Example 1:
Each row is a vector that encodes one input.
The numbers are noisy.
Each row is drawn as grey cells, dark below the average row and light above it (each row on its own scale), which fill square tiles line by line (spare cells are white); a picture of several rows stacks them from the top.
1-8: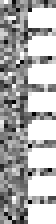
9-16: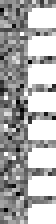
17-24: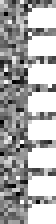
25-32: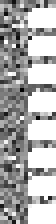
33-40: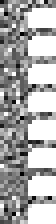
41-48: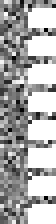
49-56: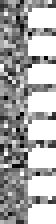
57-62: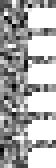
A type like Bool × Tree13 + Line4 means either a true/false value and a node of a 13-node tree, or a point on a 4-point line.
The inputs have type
Bool × Bool × Bool × Bool.
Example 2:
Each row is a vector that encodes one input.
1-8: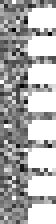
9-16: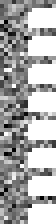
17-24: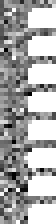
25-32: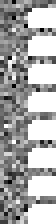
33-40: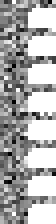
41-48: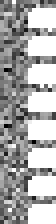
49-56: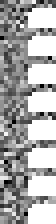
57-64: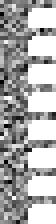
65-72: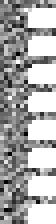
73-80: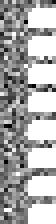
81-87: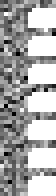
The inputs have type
Line8.
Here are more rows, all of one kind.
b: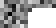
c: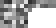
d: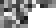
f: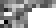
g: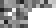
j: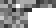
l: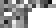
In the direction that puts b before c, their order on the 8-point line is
f, j, b, l, c, d, g.
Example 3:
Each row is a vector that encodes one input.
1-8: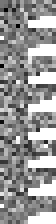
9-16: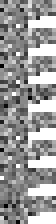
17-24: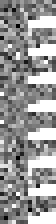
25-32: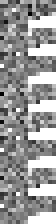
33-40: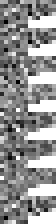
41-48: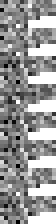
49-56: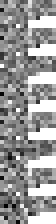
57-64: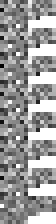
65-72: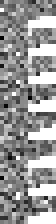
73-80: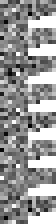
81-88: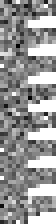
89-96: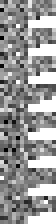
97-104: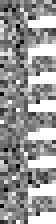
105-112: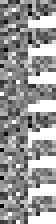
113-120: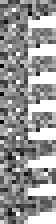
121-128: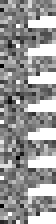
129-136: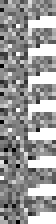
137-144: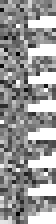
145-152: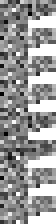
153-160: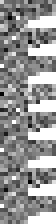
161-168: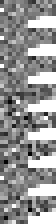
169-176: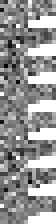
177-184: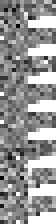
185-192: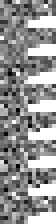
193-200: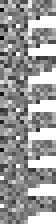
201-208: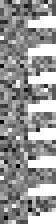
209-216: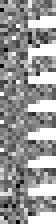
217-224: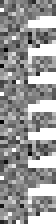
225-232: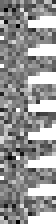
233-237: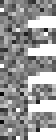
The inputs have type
Label8.
